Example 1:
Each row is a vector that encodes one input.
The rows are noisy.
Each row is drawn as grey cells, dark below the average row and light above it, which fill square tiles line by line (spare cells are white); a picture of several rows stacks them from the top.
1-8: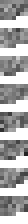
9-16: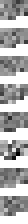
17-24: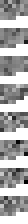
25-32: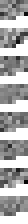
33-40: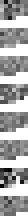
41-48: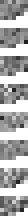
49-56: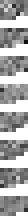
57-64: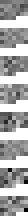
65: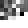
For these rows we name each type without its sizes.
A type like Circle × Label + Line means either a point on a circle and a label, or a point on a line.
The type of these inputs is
Bool × Bool × Bool + Line.
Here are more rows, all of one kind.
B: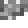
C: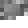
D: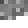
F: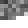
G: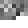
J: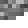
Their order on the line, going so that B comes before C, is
D, B, F, G, J, C.
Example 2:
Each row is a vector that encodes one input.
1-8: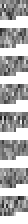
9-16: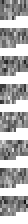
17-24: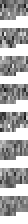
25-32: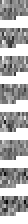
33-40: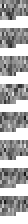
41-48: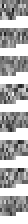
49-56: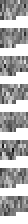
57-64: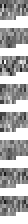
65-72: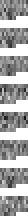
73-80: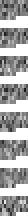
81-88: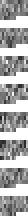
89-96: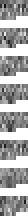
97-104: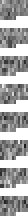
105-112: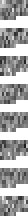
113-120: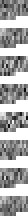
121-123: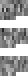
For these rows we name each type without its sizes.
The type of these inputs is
Circle + Line.
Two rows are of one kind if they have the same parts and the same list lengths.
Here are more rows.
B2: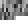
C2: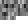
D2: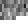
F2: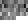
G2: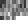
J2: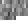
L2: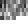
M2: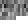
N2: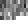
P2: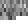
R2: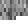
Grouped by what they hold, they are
B2, J2, P2, R2
C2, D2, F2, G2, L2, M2, N2

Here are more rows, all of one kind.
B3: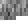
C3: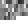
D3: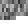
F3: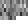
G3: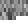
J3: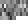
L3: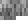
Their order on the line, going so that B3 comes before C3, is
J3, F3, G3, L3, B3, D3, C3.
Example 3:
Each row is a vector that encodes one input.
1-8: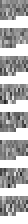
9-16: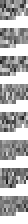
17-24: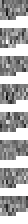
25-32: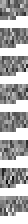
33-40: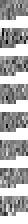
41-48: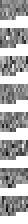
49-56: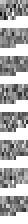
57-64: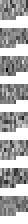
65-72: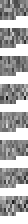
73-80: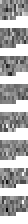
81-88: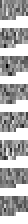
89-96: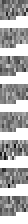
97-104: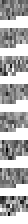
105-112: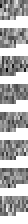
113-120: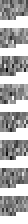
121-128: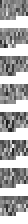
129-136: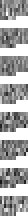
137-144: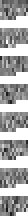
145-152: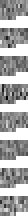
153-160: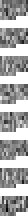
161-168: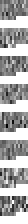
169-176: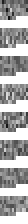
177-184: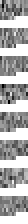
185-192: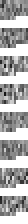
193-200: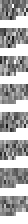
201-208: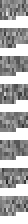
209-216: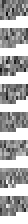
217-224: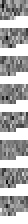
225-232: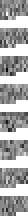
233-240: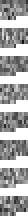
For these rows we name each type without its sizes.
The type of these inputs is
(Circle + Unit) × Line.
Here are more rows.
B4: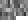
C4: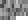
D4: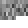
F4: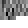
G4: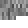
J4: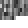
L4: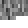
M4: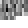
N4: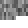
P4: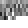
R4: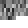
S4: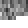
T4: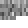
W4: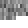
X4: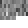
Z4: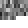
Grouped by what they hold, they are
B4, D4, J4, N4, P4, X4, Z4
C4, F4, G4, L4, M4, R4, S4, T4, W4

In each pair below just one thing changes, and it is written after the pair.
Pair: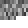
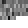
the place on the line
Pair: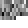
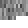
the place on the line
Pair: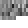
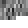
the place on the line
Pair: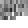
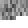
the place on the line
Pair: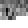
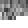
the place on the line
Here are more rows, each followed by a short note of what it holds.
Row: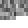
a point on a circle and a point on a line
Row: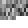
a point on a line
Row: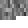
a point on a line
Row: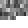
a point on a line
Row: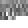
a point on a line
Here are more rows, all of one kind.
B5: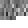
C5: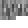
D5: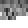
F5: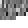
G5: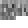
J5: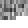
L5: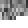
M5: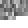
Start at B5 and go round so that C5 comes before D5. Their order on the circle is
B5, G5, C5, M5, F5, D5, L5, J5.
